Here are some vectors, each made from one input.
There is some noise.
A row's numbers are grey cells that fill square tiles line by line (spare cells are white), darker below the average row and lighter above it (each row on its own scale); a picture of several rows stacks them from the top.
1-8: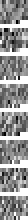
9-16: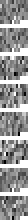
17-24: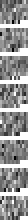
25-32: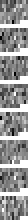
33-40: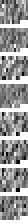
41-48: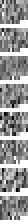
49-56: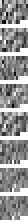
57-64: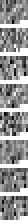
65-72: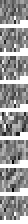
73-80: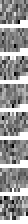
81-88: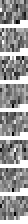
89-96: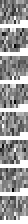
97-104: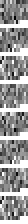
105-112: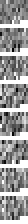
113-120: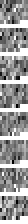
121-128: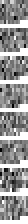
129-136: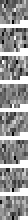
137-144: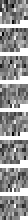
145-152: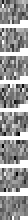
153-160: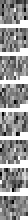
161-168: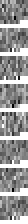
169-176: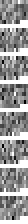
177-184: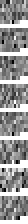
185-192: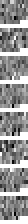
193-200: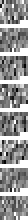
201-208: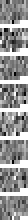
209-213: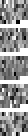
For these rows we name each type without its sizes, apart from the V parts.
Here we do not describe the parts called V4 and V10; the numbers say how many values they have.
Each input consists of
a value of V4, together with either a point on a line, three true/false values and a value of V10, or a node of a tree.
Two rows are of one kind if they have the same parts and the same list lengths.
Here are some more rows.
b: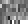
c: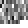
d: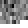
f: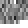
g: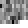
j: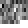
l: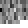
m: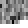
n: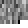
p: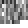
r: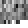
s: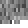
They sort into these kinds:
b, f, j, l, r, s
c, d, g, m, n, p

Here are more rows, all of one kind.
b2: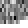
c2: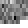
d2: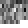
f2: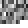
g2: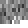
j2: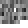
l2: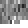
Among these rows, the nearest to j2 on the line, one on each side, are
c2 and f2.
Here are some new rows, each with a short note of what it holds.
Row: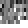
a point on a line, three true/false values, a value of V4 and a value of V10
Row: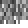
a node of a tree and a value of V4
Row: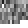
a node of a tree and a value of V4
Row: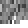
a point on a line, three true/false values, a value of V4 and a value of V10
